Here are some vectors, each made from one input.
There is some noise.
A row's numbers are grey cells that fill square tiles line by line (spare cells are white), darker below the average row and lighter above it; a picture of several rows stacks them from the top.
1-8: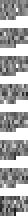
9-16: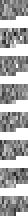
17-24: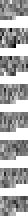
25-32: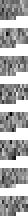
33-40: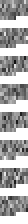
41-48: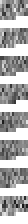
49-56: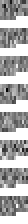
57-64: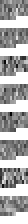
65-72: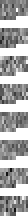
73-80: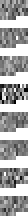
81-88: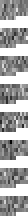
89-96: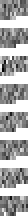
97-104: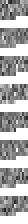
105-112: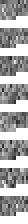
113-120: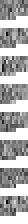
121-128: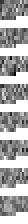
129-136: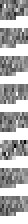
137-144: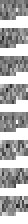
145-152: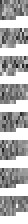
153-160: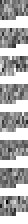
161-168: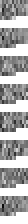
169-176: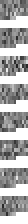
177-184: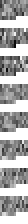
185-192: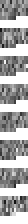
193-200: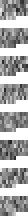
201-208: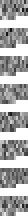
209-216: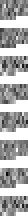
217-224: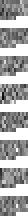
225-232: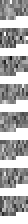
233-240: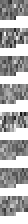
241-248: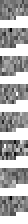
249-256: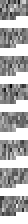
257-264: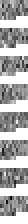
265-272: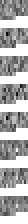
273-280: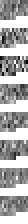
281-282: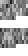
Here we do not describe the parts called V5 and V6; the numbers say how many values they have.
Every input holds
either a node of a 14-node tree and a value of V6, or a true/false value and a value of V5.
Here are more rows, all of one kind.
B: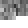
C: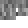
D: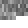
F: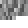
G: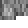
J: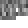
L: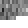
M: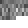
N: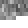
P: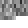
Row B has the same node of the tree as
C, J, M and P.
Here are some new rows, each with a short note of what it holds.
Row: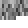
a true/false value and a value of V5
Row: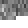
a node of a 14-node tree and a value of V6
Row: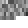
a true/false value and a value of V5
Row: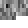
a true/false value and a value of V5
